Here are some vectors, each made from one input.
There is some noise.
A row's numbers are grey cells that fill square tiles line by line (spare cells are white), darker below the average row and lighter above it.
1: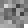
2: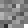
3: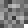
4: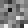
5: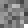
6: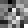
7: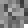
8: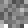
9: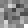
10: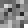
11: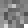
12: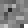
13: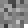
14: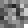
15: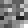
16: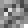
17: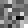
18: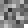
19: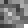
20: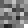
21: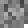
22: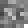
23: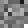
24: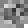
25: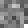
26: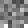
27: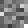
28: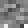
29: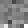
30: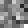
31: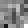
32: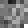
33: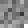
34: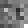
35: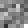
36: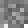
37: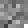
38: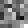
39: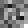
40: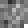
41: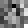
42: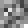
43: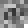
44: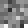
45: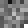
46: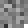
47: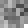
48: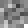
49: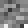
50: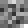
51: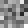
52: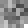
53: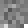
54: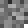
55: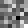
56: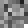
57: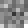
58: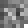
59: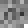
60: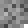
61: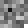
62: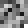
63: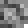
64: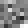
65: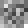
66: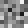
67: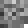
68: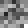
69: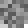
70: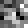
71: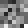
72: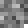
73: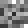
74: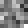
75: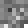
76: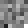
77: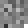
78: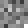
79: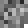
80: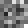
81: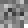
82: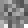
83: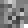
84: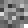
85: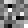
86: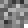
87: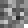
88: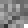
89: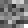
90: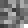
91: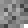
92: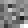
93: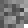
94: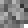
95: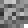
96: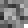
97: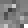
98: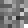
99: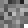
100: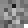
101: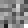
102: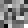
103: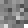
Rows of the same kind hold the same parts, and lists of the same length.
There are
2 kinds of row.
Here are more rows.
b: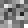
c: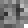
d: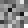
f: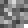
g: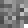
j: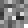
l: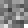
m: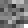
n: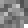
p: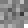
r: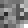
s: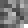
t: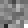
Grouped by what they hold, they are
b, d, l, n, p, t
c, f, g, j, m, r, s

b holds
four true/false values.
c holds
one of 11 labels.
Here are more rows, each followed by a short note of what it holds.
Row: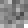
four true/false values
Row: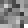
four true/false values
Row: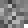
four true/false values
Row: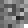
one of 11 labels
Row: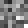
four true/false values
